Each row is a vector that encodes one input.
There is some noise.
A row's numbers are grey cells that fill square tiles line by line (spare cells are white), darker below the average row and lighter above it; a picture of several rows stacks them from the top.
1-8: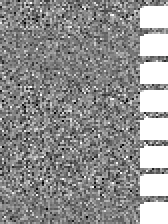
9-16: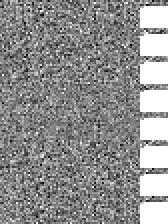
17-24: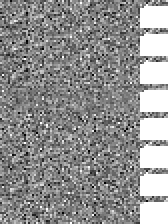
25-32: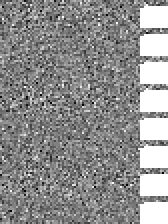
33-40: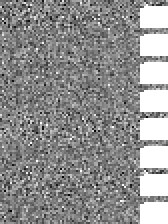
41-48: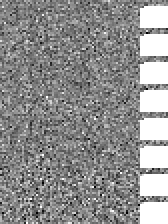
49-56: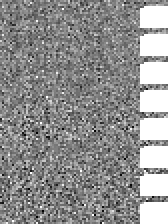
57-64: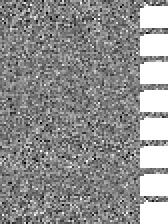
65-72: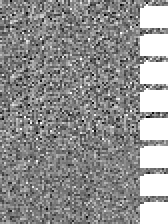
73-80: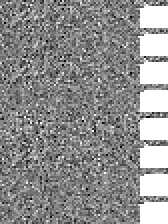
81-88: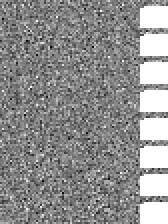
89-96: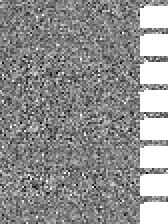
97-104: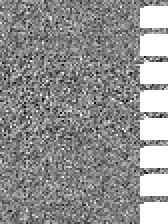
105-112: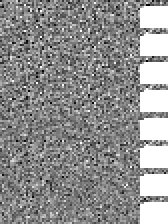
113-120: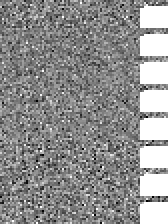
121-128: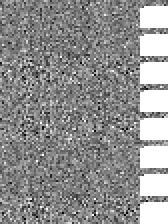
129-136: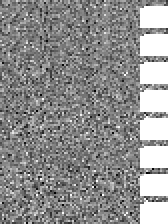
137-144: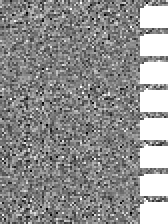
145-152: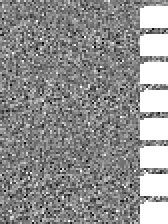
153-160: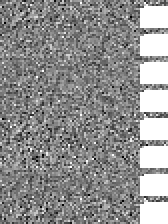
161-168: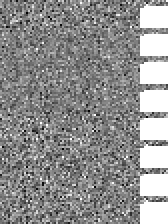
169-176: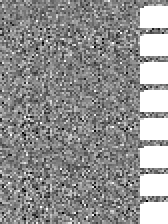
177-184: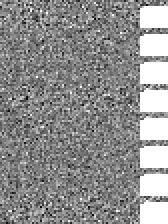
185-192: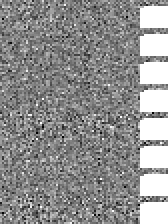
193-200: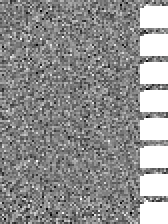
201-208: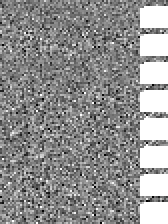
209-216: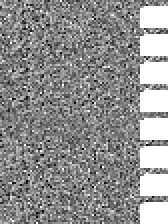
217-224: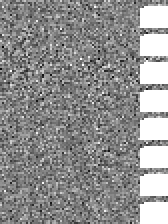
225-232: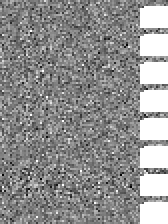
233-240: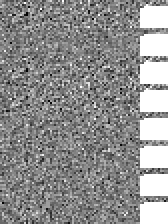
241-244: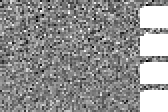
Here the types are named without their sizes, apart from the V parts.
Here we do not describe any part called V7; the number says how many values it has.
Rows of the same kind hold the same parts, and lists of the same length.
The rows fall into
2 kinds.
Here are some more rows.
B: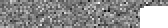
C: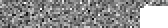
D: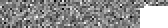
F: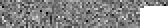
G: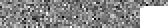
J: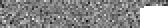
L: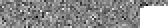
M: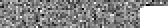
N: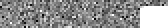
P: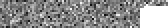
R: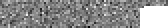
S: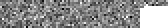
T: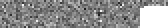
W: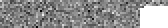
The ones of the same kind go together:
B, D, F, J, M, R, S
C, G, L, N, P, T, W

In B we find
a point on each of two lines and a value of V7.
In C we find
a point on a line, a node of a tree, a true/false value and a value of V7.
